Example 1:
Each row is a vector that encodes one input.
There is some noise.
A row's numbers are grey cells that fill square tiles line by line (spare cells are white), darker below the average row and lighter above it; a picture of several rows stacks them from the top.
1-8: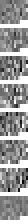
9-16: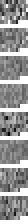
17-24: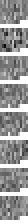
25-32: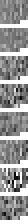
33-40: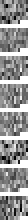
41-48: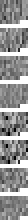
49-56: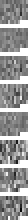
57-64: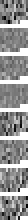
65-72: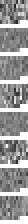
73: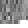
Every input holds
either a point on a 5-point line, or a point on a 10-point line.
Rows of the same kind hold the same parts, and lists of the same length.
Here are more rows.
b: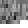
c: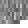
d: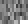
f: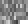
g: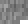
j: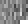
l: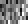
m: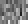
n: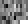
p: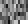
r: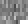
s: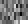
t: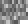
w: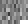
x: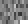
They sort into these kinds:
b, l, n, w
c, d, f, g, j, m, p, r, s, t, x

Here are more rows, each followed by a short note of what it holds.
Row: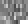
a point on a 10-point line
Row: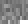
a point on a 10-point line
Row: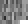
a point on a 5-point line
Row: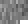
a point on a 10-point line
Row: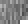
a point on a 10-point line
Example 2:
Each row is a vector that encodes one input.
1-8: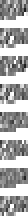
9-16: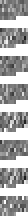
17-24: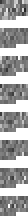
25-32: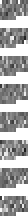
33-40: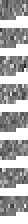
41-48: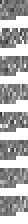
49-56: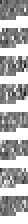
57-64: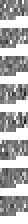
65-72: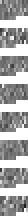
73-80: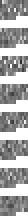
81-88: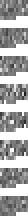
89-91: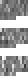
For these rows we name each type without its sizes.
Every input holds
either a point on a circle, or four true/false values.
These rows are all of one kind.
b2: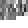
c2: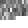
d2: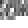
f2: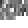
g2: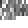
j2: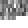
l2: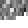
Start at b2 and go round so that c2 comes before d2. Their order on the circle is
b2, j2, c2, g2, d2, f2, l2.
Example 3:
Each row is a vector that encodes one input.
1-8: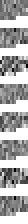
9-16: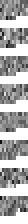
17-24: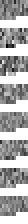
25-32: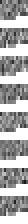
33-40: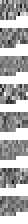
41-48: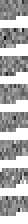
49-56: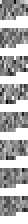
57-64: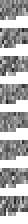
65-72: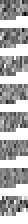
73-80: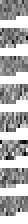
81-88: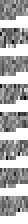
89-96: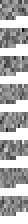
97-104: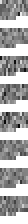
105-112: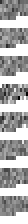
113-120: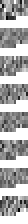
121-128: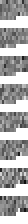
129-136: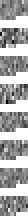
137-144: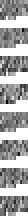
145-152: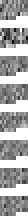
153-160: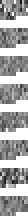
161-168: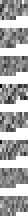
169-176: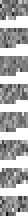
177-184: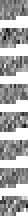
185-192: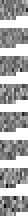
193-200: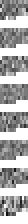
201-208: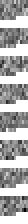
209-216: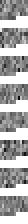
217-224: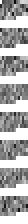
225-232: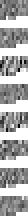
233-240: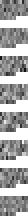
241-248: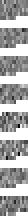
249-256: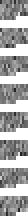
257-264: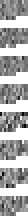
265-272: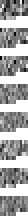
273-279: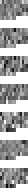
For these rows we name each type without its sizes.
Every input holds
a point on a circle, together with either a fixed value, or a node of a tree.
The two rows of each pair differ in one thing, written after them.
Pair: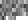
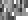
the node of the tree
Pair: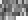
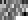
the node of the tree
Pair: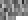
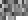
the node of the tree
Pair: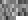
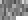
the place on the circle
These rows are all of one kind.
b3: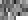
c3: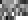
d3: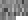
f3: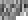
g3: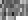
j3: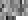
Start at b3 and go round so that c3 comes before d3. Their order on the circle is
b3, c3, d3, f3, g3, j3.
